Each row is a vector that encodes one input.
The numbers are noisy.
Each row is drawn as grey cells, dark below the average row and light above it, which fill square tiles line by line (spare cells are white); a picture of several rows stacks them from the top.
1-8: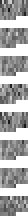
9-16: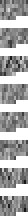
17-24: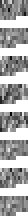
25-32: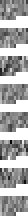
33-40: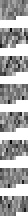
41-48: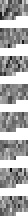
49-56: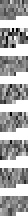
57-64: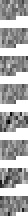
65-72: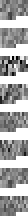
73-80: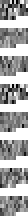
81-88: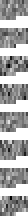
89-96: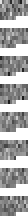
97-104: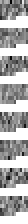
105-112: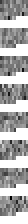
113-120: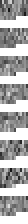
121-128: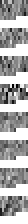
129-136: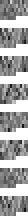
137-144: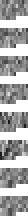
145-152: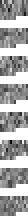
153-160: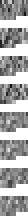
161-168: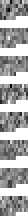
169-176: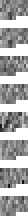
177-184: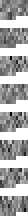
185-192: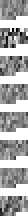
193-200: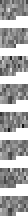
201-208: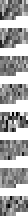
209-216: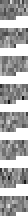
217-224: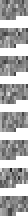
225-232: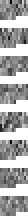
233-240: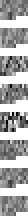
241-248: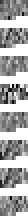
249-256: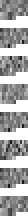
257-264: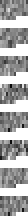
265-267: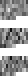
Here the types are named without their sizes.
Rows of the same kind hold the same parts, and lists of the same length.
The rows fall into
2 kinds.
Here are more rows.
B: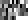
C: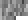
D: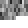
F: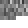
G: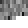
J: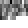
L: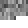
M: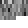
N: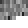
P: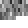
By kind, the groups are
B
C, D, F, G, J, L, M, N, P

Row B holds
a fixed value.
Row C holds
a label and a true/false value.
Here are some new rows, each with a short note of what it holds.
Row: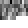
a label and a true/false value
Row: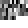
a fixed value
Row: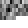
a label and a true/false value
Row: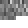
a label and a true/false value
